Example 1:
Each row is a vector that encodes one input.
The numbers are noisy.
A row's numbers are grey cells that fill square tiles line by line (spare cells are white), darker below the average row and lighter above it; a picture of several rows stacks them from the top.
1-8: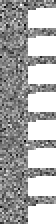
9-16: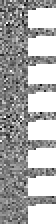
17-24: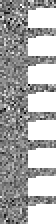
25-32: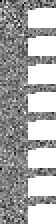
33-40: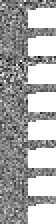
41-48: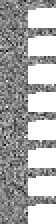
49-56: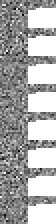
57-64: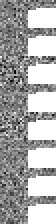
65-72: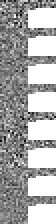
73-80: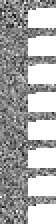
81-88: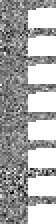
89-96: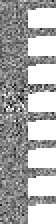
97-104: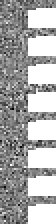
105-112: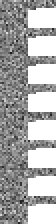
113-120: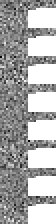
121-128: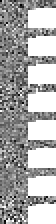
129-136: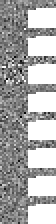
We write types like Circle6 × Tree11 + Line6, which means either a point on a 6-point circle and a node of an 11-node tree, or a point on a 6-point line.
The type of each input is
Bool × Bool × Bool × Bool × Circle14.
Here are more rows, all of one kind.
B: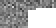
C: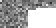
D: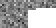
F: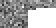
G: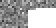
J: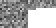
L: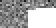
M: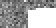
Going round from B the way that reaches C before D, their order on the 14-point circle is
B, C, L, J, G, D, M, F.
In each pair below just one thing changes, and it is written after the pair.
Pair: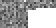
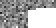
the place on the 14-point circle
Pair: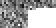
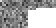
one of the four true/false values
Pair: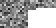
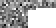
the place on the 14-point circle
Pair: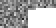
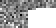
the place on the 14-point circle
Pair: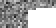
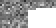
one of the four true/false values
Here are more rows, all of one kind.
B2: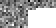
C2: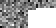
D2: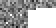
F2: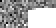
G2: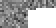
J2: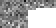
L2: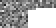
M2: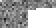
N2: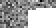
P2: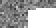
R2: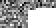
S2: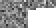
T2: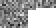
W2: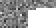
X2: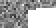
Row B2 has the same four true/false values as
C2, G2, J2 and X2.
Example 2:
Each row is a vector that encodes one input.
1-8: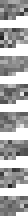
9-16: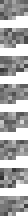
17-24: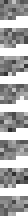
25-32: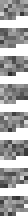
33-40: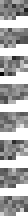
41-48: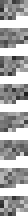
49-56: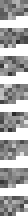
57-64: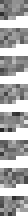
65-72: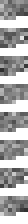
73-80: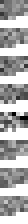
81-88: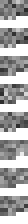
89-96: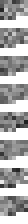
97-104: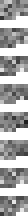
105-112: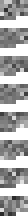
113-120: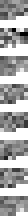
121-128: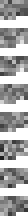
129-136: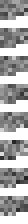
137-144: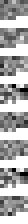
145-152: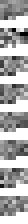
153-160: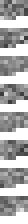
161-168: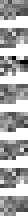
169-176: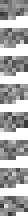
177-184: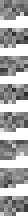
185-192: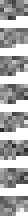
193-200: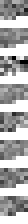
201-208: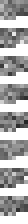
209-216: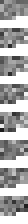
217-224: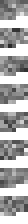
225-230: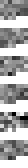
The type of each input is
List2(Line15).
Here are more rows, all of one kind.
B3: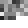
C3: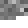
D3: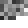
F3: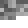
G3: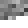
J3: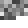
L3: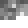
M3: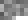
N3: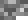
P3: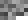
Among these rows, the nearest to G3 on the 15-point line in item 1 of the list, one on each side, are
M3 and P3.
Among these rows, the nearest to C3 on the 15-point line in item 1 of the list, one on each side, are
N3 and P3.
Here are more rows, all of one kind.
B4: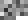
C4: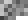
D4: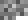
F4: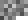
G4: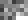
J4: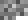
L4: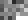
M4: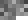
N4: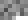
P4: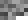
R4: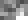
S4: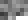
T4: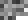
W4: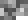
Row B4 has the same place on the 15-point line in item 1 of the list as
D4, F4, J4 and N4.
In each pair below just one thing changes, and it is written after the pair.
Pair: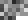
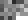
the place on the 15-point line in item 2 of the list
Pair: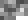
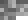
the place on the 15-point line in item 2 of the list
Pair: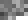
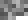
the place on the 15-point line in item 2 of the list
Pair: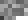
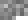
the place on the 15-point line in item 2 of the list
